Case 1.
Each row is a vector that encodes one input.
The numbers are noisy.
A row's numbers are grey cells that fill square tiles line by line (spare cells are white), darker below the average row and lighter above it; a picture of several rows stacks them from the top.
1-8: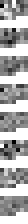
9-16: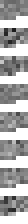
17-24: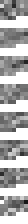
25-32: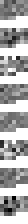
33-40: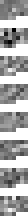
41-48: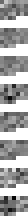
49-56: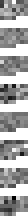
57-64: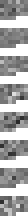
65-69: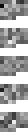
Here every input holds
three true/false values.
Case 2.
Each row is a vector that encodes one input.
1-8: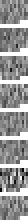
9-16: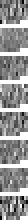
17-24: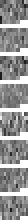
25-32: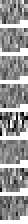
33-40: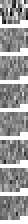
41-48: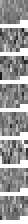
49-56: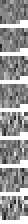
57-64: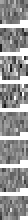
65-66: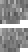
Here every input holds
a point on a 7-point line.
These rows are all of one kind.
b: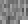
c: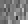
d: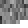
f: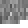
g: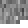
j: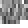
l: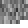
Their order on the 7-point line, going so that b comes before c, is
l, g, b, j, f, d, c.
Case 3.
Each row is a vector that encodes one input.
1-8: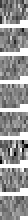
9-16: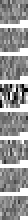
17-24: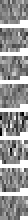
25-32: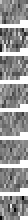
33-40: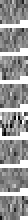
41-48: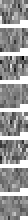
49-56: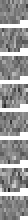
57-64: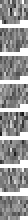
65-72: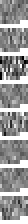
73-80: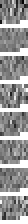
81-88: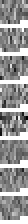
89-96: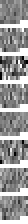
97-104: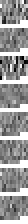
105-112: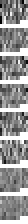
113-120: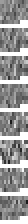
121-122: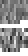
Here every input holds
a point on a 16-point circle.
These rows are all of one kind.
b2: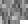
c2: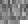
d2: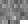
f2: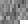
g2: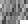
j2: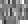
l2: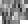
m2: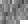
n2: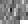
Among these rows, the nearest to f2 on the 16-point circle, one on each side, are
g2 and m2.
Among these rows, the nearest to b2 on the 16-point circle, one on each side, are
d2 and l2.
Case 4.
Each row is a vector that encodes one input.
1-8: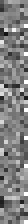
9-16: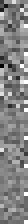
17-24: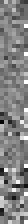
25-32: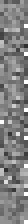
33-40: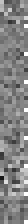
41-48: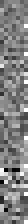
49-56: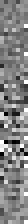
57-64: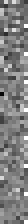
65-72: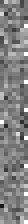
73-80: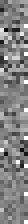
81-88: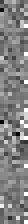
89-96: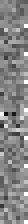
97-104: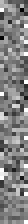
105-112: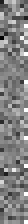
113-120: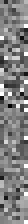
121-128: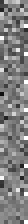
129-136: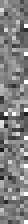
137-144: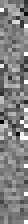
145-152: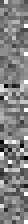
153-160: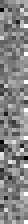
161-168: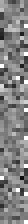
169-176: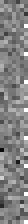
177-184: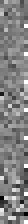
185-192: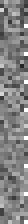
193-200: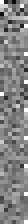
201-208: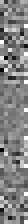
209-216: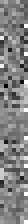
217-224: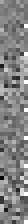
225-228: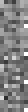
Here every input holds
one of 10 labels.
